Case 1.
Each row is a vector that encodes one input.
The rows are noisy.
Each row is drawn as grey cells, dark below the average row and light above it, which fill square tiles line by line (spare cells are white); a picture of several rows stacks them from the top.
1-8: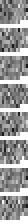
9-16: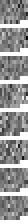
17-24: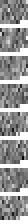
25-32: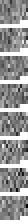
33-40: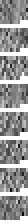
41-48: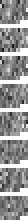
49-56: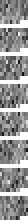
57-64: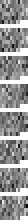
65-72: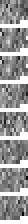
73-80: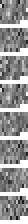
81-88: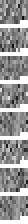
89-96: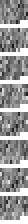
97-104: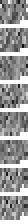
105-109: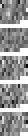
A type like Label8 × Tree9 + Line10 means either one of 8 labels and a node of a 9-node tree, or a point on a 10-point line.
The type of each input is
(Bool × Bool × Bool + Unit) × Line5.
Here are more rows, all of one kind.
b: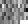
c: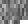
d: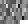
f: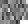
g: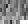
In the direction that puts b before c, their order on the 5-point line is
d, b, c, g, f.
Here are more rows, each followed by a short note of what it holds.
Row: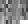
a point on a 5-point line and three true/false values
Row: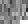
a point on a 5-point line and three true/false values
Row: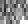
a point on a 5-point line and three true/false values
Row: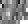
a point on a 5-point line
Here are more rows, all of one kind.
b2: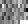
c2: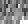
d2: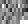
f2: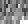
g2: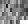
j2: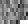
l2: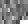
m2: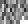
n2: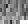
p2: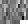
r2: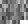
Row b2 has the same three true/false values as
d2 and m2.
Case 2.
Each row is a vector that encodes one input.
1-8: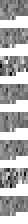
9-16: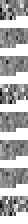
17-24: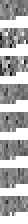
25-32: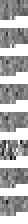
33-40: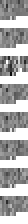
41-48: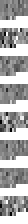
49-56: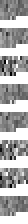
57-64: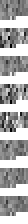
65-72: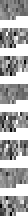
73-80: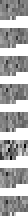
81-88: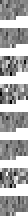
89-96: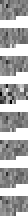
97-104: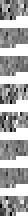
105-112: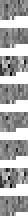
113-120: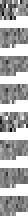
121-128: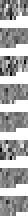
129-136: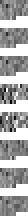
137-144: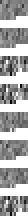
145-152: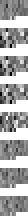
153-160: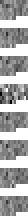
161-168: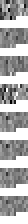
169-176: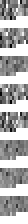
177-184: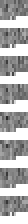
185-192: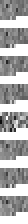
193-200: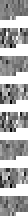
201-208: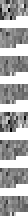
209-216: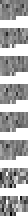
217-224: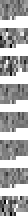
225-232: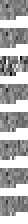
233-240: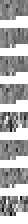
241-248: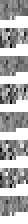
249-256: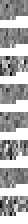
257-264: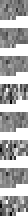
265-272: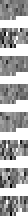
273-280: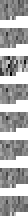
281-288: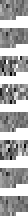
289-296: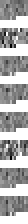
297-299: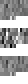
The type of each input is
Circle8 + Line11.
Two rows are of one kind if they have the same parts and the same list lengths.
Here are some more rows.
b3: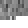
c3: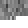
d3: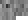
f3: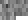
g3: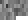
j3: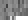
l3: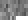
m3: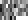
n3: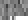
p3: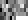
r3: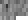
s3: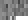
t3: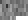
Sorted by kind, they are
b3, c3, d3, f3, g3, j3, l3, n3, r3, s3, t3
m3, p3

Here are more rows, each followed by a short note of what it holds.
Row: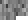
a point on an 11-point line
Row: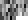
a point on an 8-point circle
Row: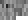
a point on an 11-point line
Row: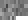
a point on an 11-point line
